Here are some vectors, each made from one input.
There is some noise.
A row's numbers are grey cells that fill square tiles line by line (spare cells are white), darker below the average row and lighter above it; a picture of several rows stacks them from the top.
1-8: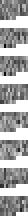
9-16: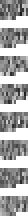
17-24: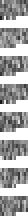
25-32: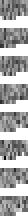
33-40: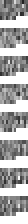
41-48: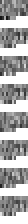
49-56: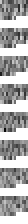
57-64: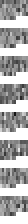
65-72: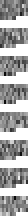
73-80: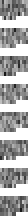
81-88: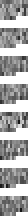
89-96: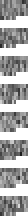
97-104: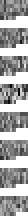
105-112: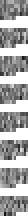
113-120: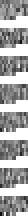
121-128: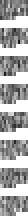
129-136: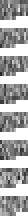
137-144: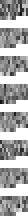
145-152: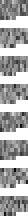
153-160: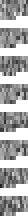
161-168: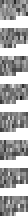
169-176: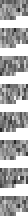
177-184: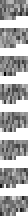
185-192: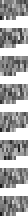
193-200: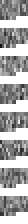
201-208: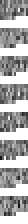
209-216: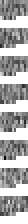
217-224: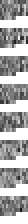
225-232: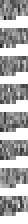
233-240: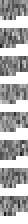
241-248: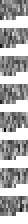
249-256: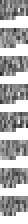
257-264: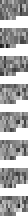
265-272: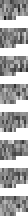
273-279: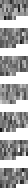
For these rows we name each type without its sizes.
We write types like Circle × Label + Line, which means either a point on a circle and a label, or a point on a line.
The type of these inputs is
Bool × Bool × Bool + Tree.
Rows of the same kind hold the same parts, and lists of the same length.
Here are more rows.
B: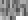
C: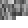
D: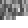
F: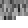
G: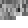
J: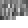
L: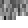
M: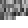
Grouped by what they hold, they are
B, F, G, L
C, D, J, M

